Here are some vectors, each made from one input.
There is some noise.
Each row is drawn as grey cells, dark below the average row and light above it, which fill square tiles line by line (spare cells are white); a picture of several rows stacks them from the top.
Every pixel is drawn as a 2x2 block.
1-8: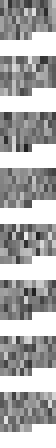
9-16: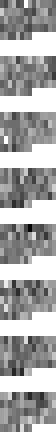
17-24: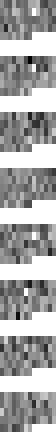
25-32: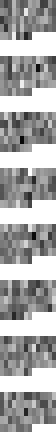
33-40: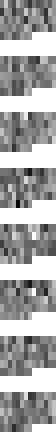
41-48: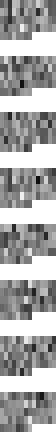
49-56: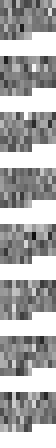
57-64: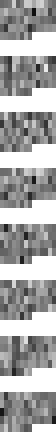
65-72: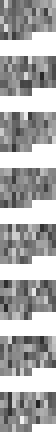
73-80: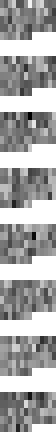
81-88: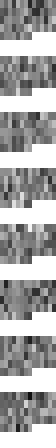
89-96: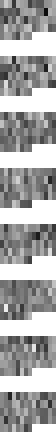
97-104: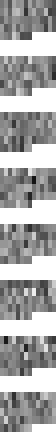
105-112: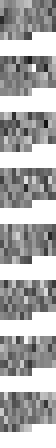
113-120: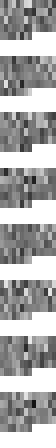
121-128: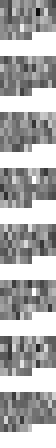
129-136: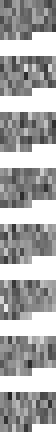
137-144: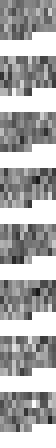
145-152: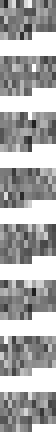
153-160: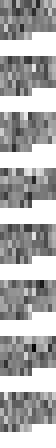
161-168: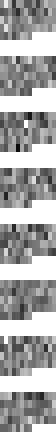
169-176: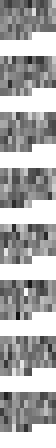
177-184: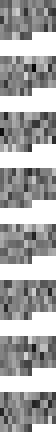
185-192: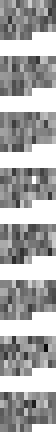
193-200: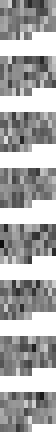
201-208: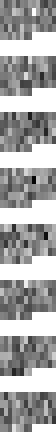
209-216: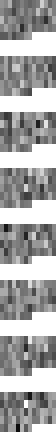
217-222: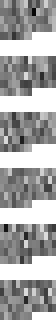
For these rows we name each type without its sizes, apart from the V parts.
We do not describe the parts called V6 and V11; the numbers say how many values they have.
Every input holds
a true/false value and a value of V6, together with either a point on a line, or a value of V11.
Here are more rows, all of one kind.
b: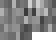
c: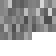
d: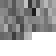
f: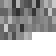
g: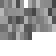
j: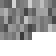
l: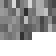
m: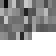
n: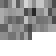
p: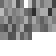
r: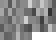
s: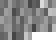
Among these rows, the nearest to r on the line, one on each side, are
b and f.
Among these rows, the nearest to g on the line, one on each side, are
d and p.
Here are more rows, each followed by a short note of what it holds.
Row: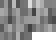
a point on a line, a true/false value and a value of V6
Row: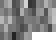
a point on a line, a true/false value and a value of V6
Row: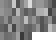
a point on a line, a true/false value and a value of V6
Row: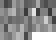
a true/false value, a value of V6 and a value of V11
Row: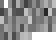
a point on a line, a true/false value and a value of V6
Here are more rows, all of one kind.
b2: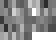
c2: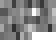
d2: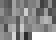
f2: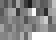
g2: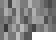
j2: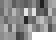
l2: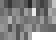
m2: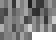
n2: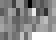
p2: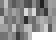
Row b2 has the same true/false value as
d2 and g2.
